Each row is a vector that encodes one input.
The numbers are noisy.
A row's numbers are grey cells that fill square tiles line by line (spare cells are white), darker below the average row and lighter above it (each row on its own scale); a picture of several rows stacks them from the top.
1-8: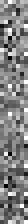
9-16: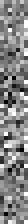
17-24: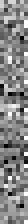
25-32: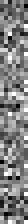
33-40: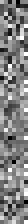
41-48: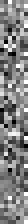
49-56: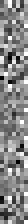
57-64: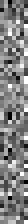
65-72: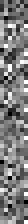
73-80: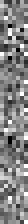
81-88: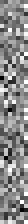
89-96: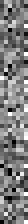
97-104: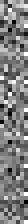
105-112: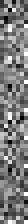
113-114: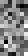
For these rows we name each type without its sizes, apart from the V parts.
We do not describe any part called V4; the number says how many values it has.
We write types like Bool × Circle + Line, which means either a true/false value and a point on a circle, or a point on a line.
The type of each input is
(Circle + Line) × V4.
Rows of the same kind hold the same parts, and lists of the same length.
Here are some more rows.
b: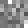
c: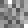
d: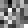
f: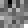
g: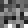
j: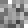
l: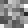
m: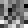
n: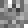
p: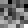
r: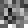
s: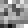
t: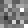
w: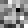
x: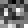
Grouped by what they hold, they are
b, c, g, l, r, t, x
d, f, j, m, n, p, s, w

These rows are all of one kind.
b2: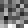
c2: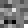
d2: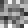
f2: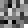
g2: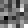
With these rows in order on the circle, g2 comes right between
b2 and f2.
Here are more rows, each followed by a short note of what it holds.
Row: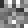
a point on a line and a value of V4
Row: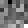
a point on a circle and a value of V4
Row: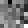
a point on a line and a value of V4
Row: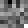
a point on a circle and a value of V4
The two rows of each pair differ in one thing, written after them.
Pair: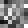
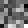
the place on the circle
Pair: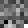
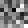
the place on the circle
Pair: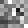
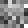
the place on the circle
